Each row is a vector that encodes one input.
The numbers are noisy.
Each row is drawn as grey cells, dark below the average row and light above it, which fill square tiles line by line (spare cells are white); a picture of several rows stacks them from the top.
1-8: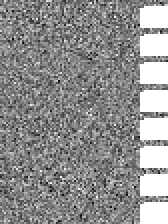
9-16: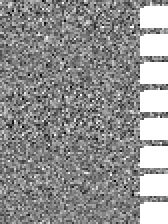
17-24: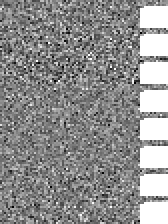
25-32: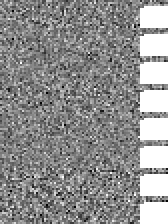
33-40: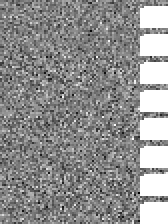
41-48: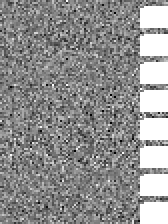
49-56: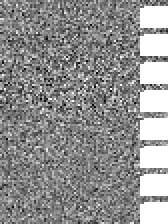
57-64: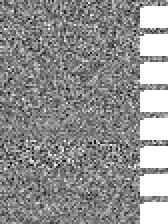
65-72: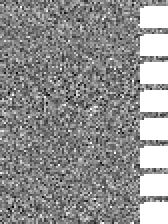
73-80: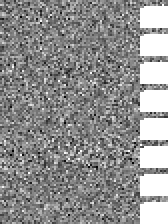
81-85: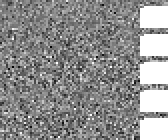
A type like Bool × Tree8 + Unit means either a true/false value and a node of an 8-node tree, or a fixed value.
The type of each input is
Bool × Bool × Bool × Line4 × (Tree9 + Unit).
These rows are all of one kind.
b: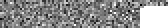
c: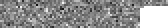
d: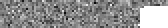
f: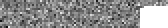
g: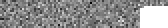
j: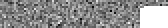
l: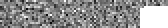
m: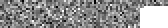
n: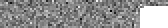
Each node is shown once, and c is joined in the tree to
d and m.
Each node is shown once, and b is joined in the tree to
f and g.
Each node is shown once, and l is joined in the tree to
m and n.
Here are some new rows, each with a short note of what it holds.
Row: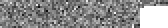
a point on a 4-point line and three true/false values
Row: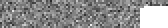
a point on a 4-point line, a node of a 9-node tree and three true/false values
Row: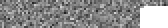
a point on a 4-point line, a node of a 9-node tree and three true/false values
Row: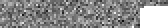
a point on a 4-point line and three true/false values
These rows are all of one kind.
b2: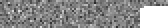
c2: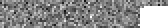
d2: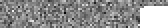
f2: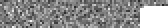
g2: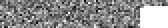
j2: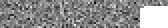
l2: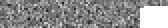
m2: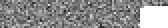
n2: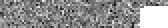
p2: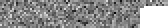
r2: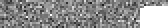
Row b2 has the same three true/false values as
j2 and l2.
